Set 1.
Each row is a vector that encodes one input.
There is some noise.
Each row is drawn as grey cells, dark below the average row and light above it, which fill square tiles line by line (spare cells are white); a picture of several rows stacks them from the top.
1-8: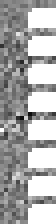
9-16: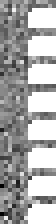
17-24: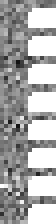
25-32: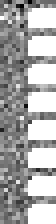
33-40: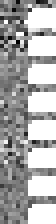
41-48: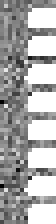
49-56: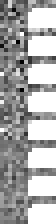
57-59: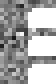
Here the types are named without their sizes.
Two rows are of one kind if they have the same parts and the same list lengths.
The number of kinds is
2.
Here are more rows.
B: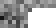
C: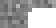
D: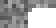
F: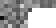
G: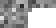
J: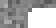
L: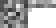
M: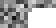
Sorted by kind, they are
B, C, D, J, L, M
F, G

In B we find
a point on a line and three true/false values.
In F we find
a point on a line.
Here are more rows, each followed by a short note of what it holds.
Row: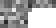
a point on a line
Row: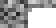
a point on a line and three true/false values
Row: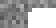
a point on a line and three true/false values
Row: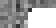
a point on a line
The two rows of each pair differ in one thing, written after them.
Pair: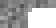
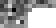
one of the three true/false values
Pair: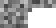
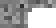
one of the three true/false values
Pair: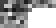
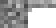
the place on the line
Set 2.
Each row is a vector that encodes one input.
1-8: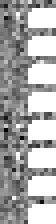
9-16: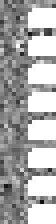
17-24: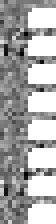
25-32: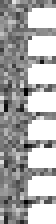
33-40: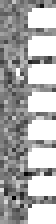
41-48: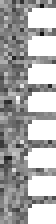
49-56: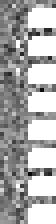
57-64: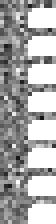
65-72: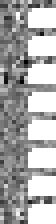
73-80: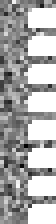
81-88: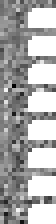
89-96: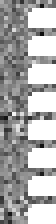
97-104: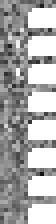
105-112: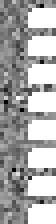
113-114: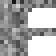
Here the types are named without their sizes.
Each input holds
either a point on a line, or three true/false values.
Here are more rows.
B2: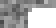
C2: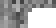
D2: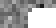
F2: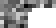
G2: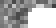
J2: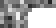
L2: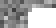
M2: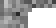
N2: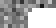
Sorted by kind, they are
B2, C2, D2, G2, L2, M2, N2
F2, J2

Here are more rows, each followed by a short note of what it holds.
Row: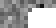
three true/false values
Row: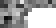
a point on a line
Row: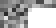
three true/false values
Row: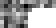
a point on a line
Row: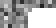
three true/false values
